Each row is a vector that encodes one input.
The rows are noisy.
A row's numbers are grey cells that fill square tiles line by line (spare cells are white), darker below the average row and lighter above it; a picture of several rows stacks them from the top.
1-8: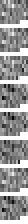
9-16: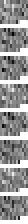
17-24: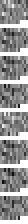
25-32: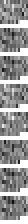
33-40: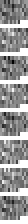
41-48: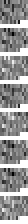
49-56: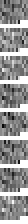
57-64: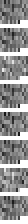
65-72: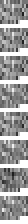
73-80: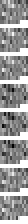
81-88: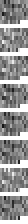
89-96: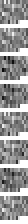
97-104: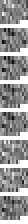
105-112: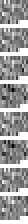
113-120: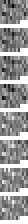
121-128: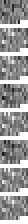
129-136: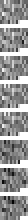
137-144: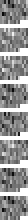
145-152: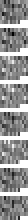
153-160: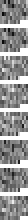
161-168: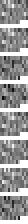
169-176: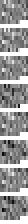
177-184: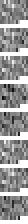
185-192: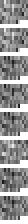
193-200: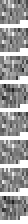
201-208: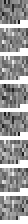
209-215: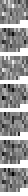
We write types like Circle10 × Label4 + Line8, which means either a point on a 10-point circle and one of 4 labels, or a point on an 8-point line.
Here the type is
Bool × Line10.
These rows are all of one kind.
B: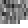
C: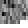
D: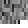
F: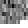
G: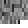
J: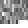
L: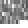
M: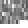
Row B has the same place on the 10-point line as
L and M.
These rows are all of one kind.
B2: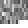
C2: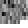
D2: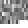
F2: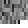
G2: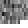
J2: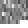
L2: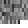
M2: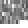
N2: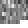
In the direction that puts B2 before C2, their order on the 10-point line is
F2, N2, L2, J2, G2, M2, D2, B2, C2.
